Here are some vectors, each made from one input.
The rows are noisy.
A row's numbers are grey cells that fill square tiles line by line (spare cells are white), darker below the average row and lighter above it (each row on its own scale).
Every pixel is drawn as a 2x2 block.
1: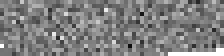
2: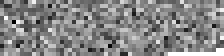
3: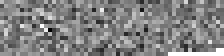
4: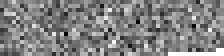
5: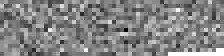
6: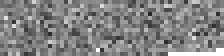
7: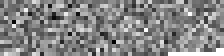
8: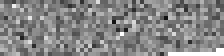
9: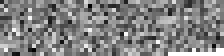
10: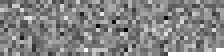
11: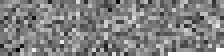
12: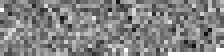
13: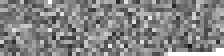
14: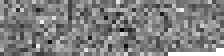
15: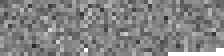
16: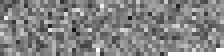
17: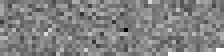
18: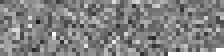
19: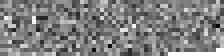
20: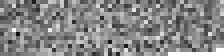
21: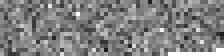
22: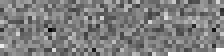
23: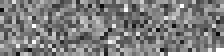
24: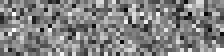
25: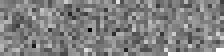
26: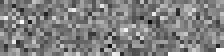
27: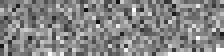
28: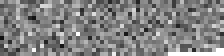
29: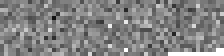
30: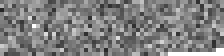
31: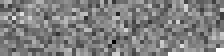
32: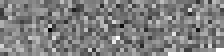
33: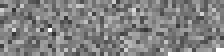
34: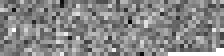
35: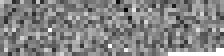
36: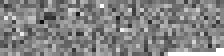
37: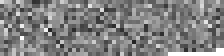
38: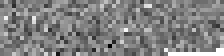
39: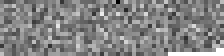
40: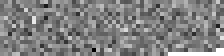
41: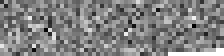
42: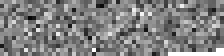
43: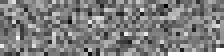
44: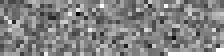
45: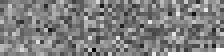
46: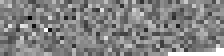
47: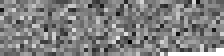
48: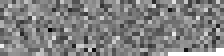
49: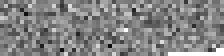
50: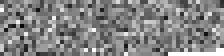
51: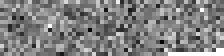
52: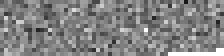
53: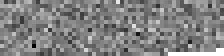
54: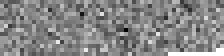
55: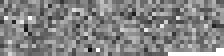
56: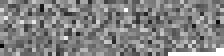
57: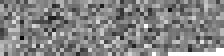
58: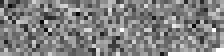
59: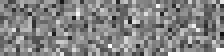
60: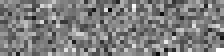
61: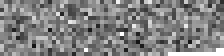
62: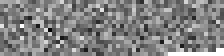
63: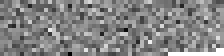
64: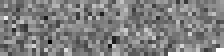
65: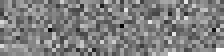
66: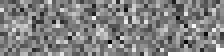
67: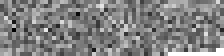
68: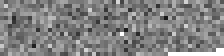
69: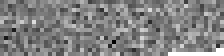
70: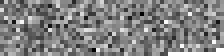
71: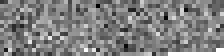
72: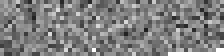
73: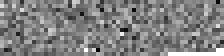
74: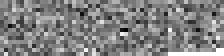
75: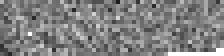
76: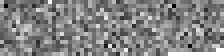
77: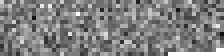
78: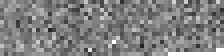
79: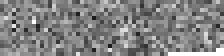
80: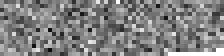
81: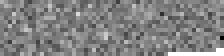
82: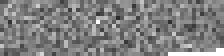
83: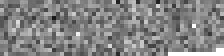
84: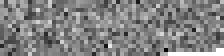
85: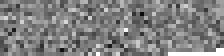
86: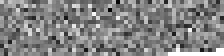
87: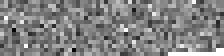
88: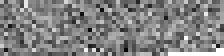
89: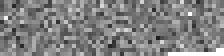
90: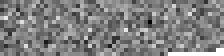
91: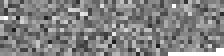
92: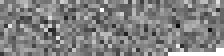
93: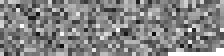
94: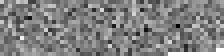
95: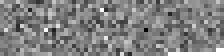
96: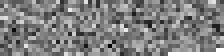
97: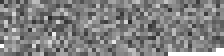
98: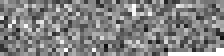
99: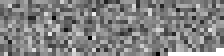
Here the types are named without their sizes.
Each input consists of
a label, together with either a point on a circle and a true/false value, or a fixed value.
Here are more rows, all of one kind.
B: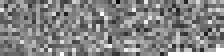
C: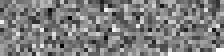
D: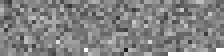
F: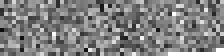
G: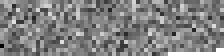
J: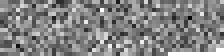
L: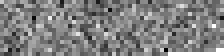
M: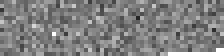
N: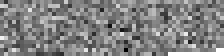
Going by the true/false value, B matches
D and J.
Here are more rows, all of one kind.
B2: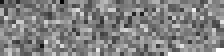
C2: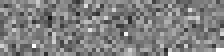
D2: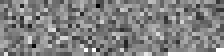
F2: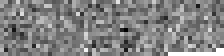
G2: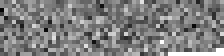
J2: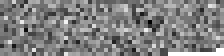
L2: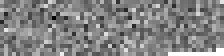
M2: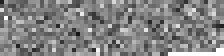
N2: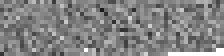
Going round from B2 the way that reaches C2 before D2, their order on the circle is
B2, M2, C2, G2, L2, D2, N2, J2, F2.
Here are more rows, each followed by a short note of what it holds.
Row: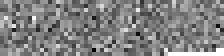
a label
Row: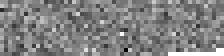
a point on a circle, a label and a true/false value
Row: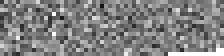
a point on a circle, a label and a true/false value
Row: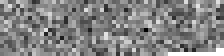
a label
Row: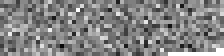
a point on a circle, a label and a true/false value
